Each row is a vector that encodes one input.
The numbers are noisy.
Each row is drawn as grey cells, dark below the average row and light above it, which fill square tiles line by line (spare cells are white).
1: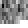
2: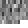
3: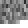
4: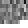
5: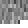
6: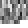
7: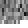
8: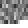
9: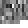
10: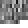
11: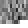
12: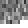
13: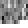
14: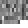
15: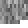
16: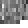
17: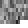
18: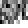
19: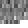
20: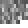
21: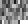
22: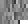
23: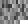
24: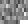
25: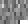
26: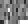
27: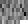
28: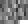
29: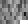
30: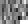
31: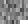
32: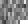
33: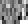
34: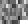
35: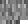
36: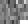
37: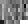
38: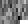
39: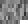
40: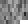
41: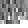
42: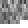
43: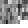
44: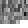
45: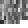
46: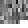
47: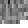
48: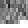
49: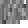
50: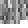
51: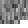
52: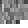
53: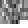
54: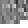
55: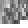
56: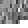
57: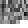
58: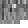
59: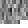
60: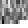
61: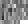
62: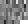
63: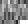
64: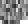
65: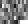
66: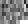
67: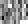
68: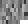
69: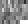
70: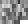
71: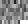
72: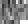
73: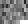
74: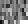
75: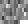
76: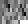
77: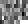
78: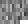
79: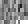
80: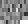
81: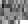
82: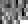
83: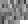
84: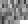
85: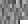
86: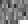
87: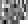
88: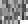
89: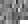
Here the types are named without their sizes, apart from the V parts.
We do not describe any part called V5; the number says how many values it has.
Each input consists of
a point on a line, a true/false value and two values of V5.
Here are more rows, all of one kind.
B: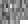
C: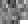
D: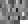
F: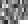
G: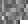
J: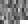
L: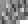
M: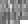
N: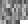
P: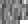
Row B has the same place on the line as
D and F.
